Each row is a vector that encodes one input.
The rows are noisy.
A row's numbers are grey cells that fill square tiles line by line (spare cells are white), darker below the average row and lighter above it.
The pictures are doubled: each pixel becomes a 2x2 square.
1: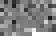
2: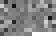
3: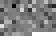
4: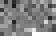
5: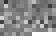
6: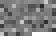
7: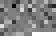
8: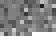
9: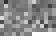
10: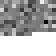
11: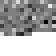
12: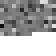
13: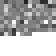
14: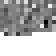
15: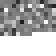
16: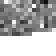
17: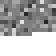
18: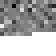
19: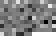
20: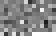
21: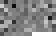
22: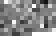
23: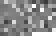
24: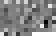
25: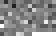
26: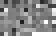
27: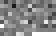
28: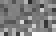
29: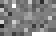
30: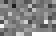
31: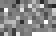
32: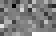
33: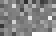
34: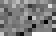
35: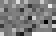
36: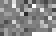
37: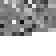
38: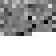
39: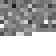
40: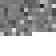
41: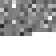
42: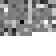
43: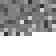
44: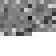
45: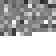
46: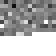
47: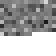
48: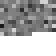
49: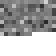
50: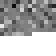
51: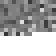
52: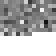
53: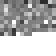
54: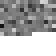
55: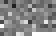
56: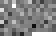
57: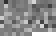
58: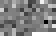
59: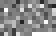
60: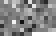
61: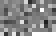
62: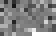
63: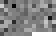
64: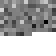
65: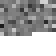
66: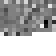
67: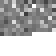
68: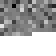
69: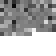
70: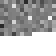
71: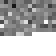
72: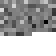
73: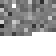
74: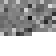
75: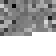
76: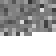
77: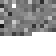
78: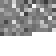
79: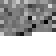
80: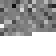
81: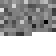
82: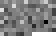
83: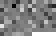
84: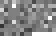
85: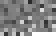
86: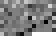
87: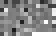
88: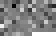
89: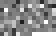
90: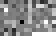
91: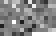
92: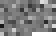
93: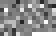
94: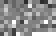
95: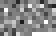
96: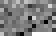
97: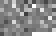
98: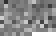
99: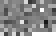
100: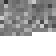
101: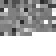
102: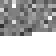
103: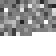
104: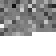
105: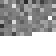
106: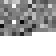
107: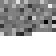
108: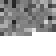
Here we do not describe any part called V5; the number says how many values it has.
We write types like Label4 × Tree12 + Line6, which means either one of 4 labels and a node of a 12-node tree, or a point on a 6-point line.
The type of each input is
Bool × (Line3 × Line4 + V5).
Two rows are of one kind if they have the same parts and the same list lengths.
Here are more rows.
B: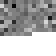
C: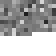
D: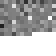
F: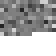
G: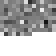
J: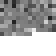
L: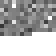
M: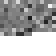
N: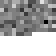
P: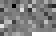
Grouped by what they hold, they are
B, J, P
C, D, F, G, L, M, N

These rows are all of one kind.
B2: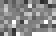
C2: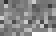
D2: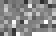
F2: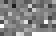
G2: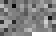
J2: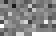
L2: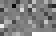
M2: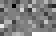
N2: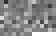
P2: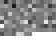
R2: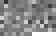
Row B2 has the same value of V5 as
D2, F2, J2 and P2.
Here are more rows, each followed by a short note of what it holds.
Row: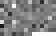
a point on a 3-point line, a point on a 4-point line and a true/false value
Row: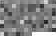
a point on a 3-point line, a point on a 4-point line and a true/false value
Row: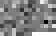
a point on a 3-point line, a point on a 4-point line and a true/false value
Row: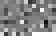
a point on a 3-point line, a point on a 4-point line and a true/false value
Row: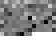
a point on a 3-point line, a point on a 4-point line and a true/false value
